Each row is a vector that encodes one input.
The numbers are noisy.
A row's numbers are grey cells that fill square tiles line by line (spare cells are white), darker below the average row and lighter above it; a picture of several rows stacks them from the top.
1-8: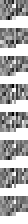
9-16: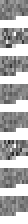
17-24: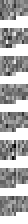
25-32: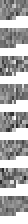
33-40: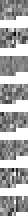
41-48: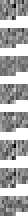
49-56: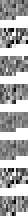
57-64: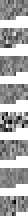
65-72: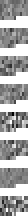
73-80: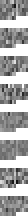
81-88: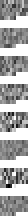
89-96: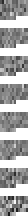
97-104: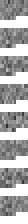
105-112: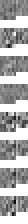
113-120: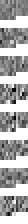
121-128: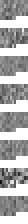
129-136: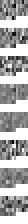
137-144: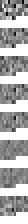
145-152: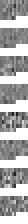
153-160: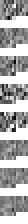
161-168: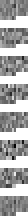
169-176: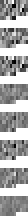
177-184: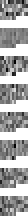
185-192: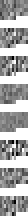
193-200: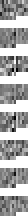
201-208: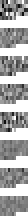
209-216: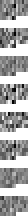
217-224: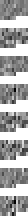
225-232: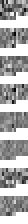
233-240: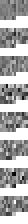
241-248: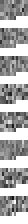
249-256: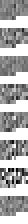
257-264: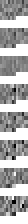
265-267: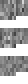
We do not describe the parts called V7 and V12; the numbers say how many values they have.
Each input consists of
either a point on a 9-point line, or a true/false value, a value of V7 and a value of V12.
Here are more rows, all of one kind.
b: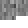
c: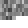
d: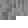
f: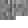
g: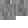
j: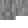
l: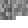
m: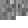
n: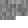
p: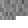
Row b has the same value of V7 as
d, j, l and m.
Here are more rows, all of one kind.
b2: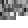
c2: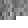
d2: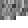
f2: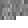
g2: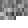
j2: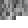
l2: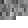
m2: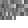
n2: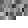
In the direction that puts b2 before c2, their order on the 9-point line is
b2, l2, j2, c2, m2, f2, d2, g2, n2.
